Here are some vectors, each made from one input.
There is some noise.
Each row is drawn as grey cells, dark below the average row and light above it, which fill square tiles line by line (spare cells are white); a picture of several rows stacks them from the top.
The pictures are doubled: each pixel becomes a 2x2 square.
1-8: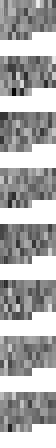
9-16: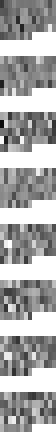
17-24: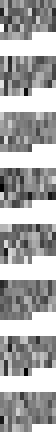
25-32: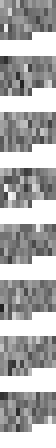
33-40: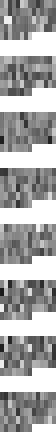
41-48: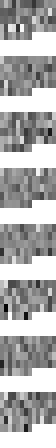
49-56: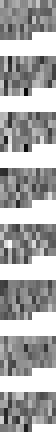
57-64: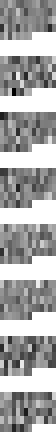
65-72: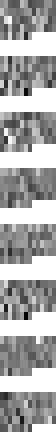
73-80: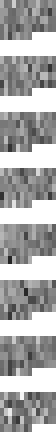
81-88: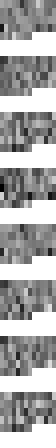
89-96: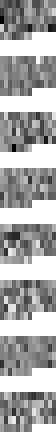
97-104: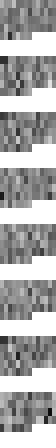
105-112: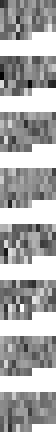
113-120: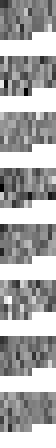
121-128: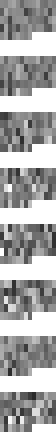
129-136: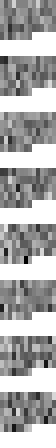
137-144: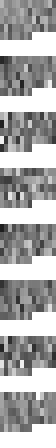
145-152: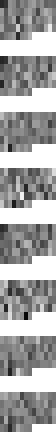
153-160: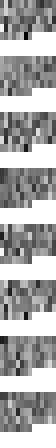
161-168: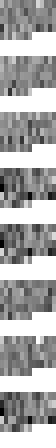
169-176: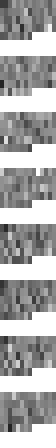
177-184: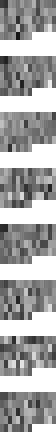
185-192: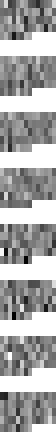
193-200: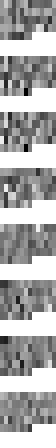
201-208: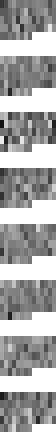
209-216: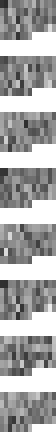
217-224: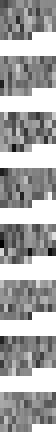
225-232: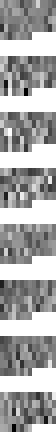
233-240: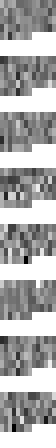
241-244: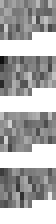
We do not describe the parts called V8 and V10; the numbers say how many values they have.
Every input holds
either a value of V8 and a value of V10, or a list of up to two points on a 12-point line.
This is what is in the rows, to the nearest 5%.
About 30% of them hold a value of V8 and a value of V10. The rest are lists of up to two points on a 12-point line: about 5% of all rows are empty, 25% hold one and 40% two.
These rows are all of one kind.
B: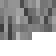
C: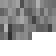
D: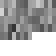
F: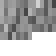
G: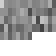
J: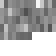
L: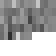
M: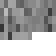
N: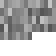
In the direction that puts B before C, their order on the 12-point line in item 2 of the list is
G, M, N, L, B, C, D, F, J.
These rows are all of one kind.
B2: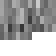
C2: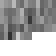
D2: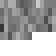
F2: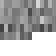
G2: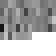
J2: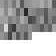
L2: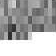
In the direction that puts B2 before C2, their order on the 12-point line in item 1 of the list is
L2, J2, F2, B2, C2, D2, G2.
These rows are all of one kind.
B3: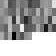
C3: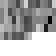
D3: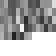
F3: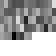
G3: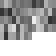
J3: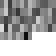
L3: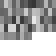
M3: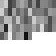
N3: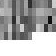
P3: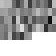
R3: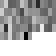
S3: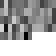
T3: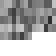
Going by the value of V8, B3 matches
D3 and F3.
